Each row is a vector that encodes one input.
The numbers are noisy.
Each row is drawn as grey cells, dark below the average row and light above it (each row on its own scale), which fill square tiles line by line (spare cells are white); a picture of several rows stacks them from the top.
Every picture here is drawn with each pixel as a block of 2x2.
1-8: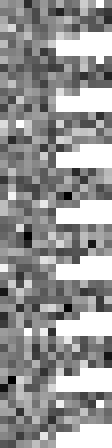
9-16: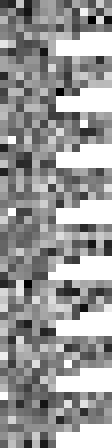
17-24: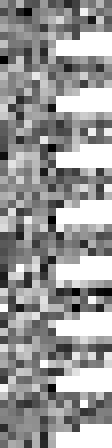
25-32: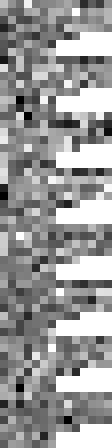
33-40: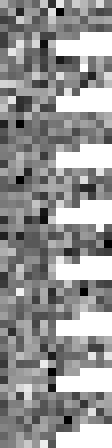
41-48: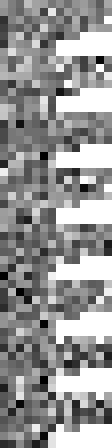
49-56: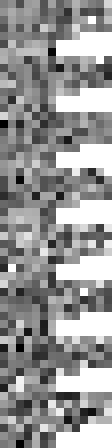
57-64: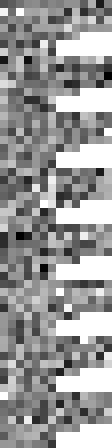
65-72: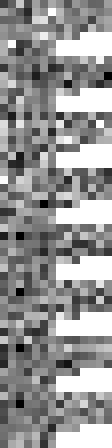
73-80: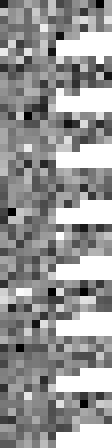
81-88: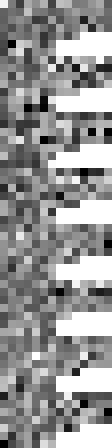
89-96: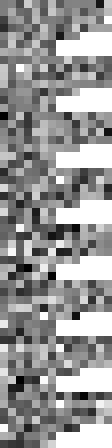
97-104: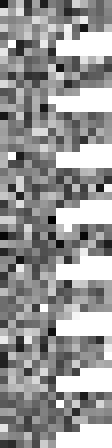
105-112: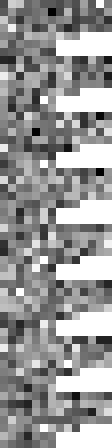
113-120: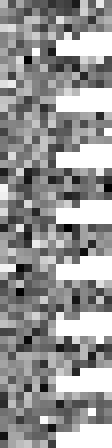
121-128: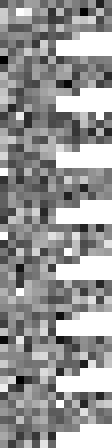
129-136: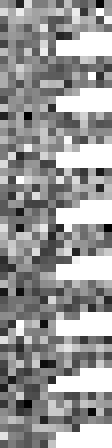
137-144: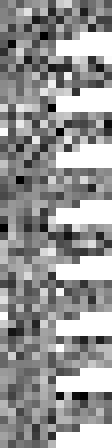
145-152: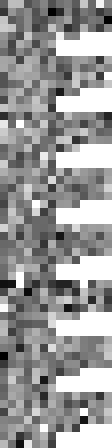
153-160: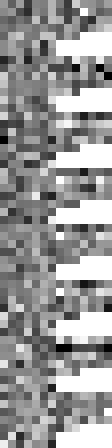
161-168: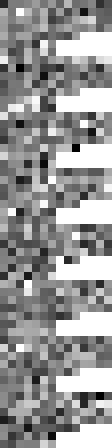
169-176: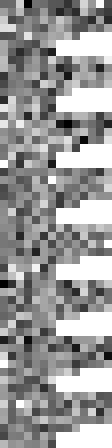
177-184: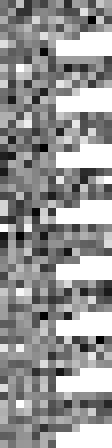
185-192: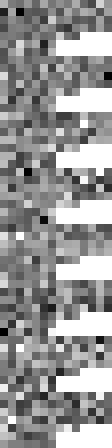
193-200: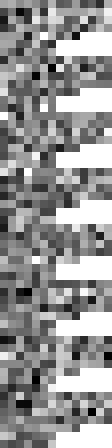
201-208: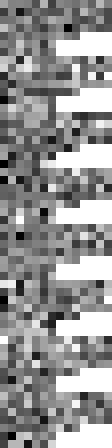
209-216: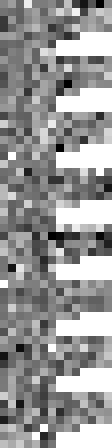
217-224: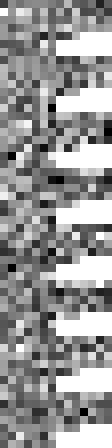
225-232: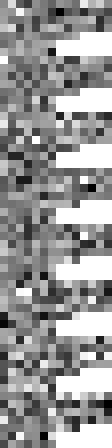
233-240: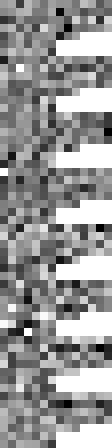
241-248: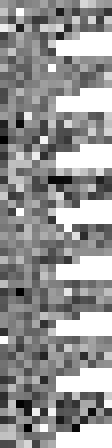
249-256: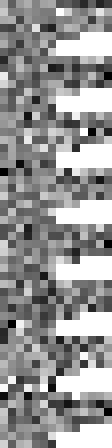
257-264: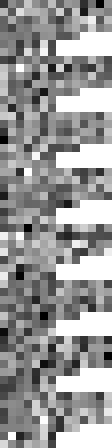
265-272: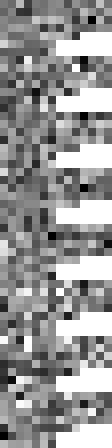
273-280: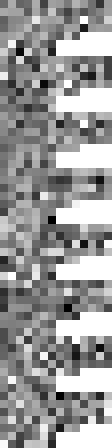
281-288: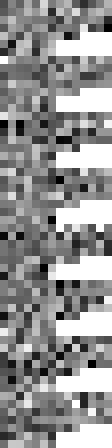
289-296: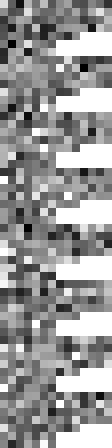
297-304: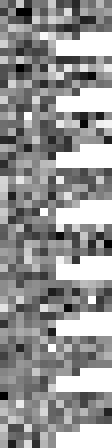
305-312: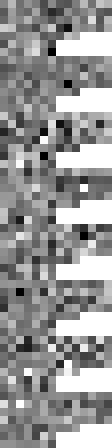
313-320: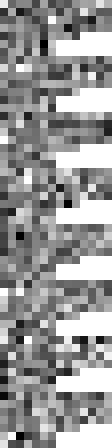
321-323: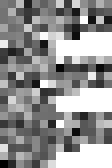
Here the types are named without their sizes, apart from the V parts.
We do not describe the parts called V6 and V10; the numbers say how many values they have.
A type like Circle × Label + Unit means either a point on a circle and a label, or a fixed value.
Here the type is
Bool × (Line + V6) + V10.
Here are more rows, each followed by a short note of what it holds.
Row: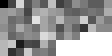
a point on a line and a true/false value
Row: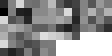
a true/false value and a value of V6
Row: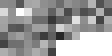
a value of V10
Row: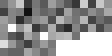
a true/false value and a value of V6
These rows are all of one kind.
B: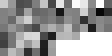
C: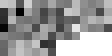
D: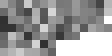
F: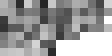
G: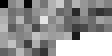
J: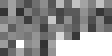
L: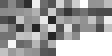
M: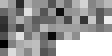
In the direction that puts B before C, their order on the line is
G, L, B, M, C, D, F, J.
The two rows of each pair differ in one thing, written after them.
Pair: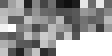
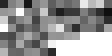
the true/false value
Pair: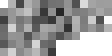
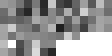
the value of V6
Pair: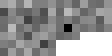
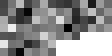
the value of V6
